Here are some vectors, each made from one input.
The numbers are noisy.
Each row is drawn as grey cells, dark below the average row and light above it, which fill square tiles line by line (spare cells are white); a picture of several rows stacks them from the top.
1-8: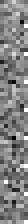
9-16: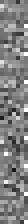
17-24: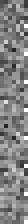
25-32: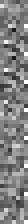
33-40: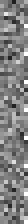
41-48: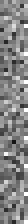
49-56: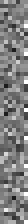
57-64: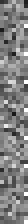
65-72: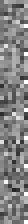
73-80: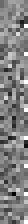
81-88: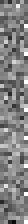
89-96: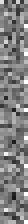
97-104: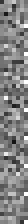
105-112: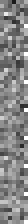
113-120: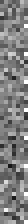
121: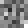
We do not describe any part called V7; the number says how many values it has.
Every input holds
a value of V7, together with a list of up to two points on a 6-point circle.
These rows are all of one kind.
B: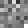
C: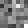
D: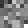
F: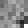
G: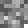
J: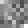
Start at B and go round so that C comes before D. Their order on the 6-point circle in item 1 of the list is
B, J, F, G, C, D.
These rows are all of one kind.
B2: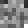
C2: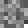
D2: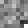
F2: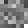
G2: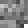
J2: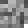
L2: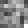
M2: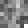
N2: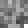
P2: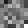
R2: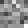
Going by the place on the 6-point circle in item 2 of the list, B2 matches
C2, G2, J2 and P2.
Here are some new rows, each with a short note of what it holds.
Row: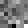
a value of V7, together with a list of one item
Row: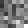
a value of V7, together with a list of one item
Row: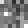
a value of V7, together with the empty list
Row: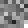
a value of V7, together with the empty list
